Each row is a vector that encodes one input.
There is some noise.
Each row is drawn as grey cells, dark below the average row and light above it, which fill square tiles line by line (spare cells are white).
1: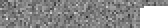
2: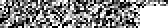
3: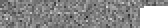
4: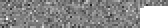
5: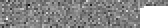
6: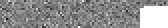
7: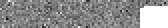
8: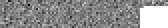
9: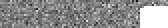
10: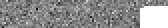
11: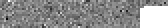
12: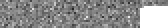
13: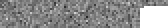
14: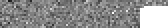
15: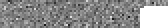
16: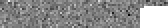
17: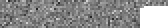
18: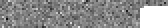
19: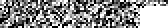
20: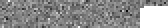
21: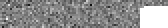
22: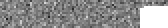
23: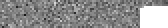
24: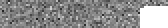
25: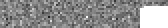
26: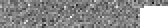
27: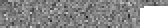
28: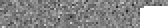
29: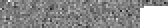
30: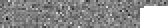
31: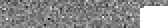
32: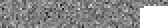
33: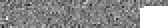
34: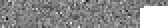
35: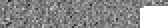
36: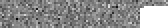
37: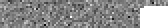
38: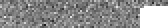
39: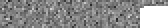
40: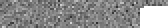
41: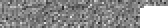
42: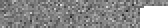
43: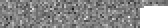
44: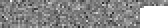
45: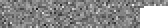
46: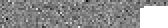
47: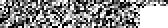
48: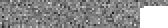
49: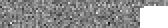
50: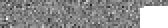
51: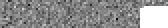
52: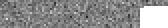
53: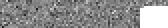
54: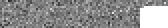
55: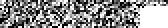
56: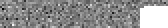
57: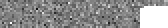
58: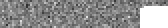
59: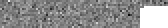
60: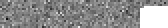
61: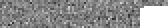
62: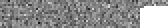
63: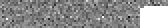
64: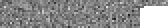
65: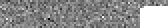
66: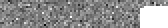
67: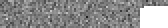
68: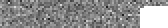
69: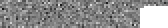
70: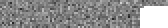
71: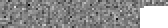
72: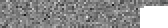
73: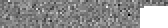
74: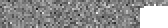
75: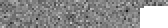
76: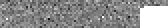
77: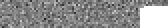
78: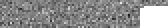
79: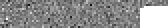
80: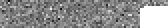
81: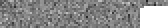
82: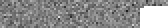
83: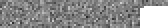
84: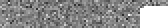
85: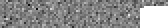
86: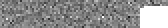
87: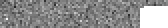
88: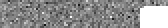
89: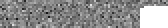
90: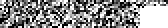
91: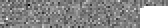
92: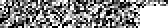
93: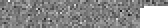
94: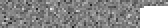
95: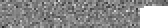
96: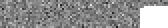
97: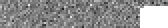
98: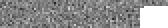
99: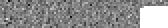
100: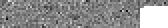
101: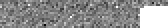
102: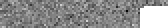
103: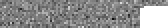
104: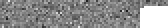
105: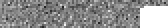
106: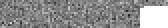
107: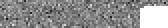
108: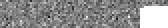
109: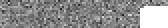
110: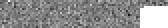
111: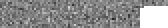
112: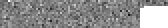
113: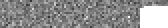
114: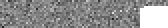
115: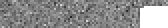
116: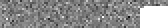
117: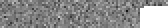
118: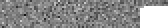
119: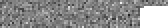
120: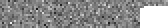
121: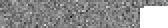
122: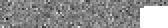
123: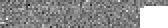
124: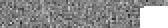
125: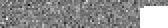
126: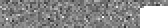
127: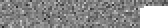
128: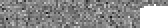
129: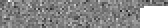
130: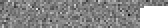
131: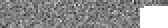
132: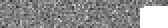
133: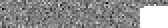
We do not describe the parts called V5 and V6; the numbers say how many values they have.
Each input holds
either a fixed value, or one of 4 labels, a true/false value, a value of V5 and a value of V6.
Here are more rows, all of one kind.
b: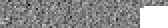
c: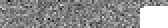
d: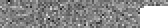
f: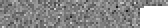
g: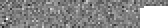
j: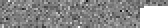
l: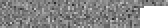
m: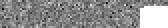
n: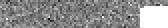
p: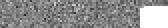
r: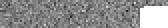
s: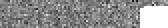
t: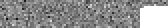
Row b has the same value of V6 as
c, d, f and t.
